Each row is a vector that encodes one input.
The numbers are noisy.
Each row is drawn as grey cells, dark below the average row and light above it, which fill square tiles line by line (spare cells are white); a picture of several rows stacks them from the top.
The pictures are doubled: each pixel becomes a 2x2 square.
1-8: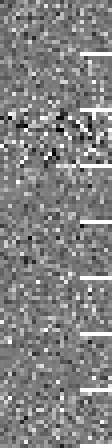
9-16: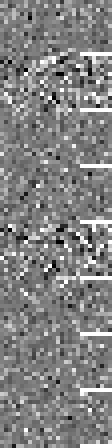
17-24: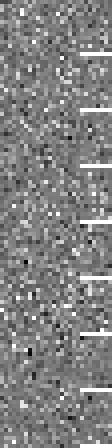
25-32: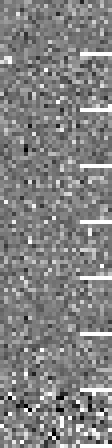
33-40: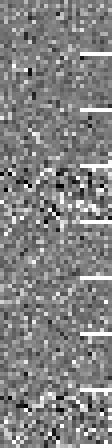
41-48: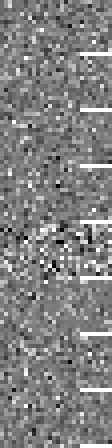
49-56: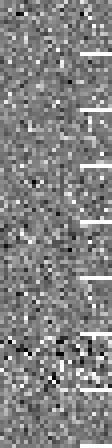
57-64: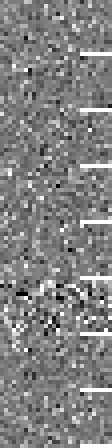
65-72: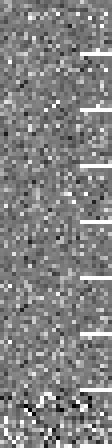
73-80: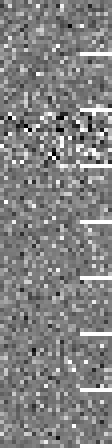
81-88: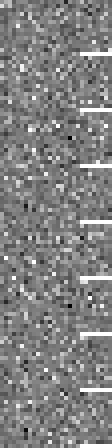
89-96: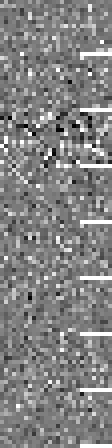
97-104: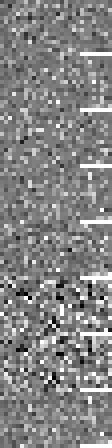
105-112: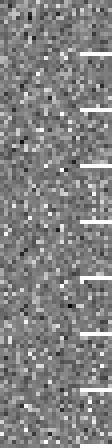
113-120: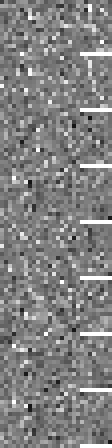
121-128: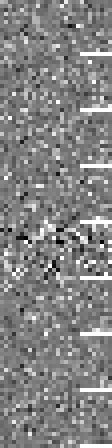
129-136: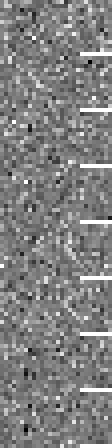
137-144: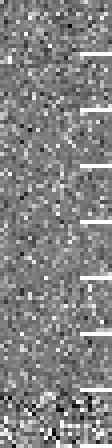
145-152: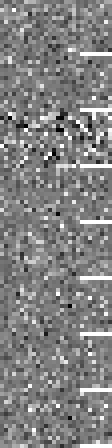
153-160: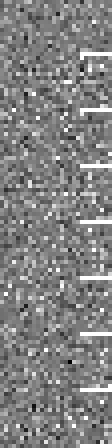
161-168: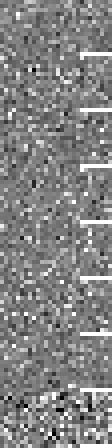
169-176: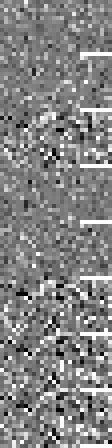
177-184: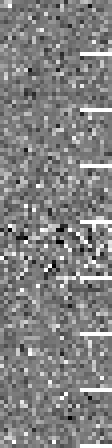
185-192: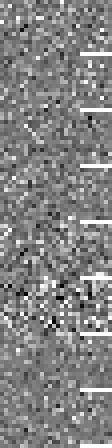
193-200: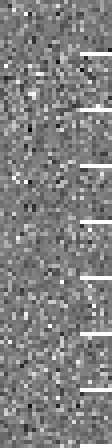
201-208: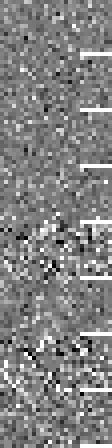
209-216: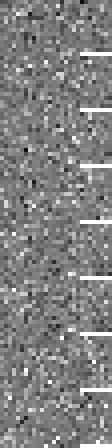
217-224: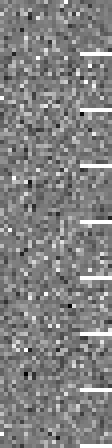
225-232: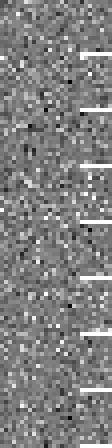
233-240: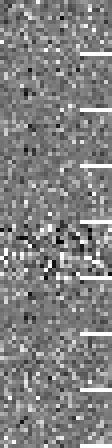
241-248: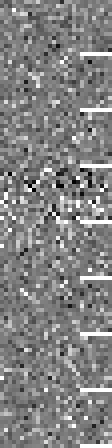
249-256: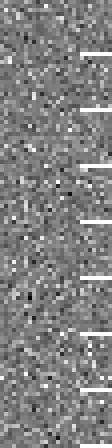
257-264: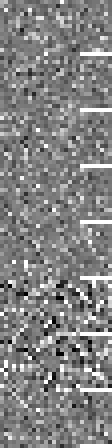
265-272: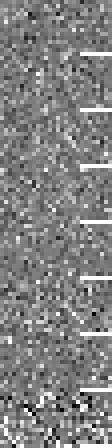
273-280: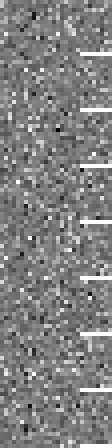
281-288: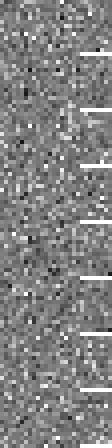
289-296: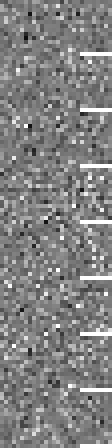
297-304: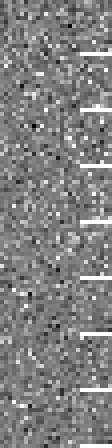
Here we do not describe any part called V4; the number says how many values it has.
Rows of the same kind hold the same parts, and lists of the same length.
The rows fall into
5 kinds.
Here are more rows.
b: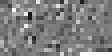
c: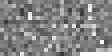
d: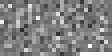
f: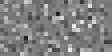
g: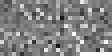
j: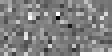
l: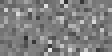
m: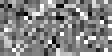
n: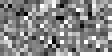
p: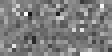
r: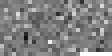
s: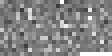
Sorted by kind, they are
b, p
c, d, j, s
f, l, r
g
m, n

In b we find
a point on a 9-point line.
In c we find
a point on an 8-point circle and a point on a 9-point circle.
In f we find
a point on an 8-point circle.
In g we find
a point on a 9-point circle and a point on a 9-point line.
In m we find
a true/false value and a value of V4.
